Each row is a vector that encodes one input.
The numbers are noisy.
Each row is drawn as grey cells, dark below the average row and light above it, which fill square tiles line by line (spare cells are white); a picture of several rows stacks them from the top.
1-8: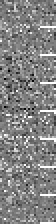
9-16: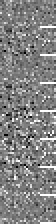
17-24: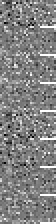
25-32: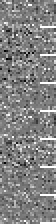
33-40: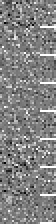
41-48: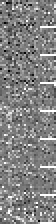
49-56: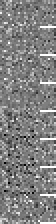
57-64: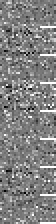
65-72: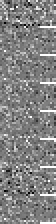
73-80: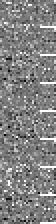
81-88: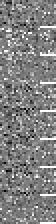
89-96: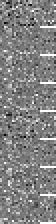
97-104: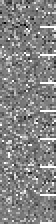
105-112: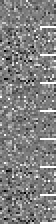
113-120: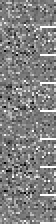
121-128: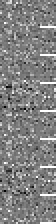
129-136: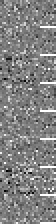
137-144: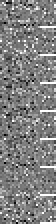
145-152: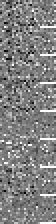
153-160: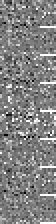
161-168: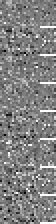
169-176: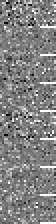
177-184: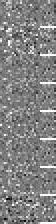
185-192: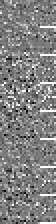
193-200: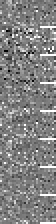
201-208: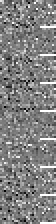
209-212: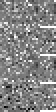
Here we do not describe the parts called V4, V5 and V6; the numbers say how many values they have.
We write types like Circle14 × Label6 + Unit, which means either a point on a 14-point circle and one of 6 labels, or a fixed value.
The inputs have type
Bool × V4 + Tree8 × Tree8 × V5 × V6.
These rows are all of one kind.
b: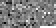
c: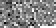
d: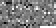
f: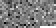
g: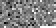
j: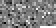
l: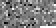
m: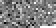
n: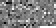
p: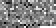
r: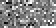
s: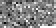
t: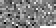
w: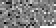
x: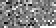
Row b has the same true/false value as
d, j, n and s.
